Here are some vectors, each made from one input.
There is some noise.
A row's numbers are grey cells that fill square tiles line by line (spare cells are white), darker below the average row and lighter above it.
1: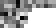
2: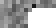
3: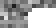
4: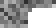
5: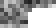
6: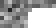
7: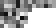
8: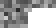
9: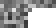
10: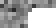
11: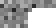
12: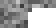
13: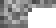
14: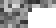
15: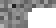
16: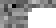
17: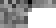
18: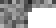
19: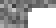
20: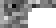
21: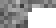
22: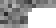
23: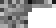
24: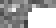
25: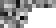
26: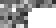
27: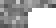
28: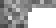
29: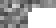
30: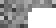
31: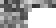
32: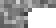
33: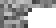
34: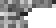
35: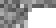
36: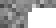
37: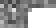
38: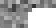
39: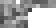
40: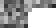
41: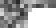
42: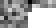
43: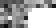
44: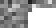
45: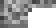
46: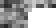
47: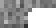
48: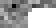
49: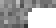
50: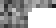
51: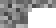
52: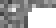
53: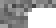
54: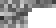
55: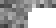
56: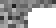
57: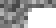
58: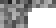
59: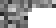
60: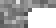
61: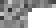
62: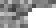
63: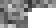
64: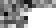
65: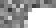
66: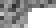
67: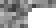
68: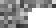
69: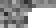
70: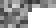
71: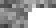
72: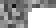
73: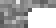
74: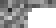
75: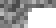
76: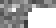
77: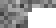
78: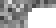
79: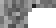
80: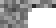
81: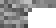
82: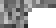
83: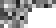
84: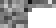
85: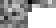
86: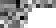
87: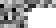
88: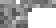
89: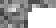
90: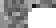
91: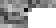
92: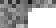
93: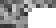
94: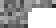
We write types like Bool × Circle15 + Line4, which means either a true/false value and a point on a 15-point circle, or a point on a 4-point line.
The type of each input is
List2(Line9).
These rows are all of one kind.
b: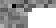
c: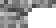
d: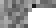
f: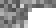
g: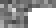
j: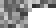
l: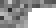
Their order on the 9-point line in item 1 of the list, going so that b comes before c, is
g, b, d, j, c, f, l.
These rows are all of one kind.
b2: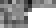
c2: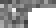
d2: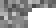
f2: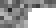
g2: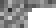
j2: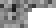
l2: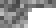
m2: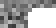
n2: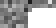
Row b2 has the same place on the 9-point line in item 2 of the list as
c2, d2 and g2.
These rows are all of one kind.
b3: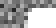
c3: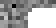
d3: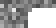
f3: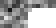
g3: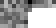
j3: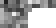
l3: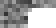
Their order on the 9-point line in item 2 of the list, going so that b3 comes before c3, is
b3, l3, g3, f3, c3, d3, j3.
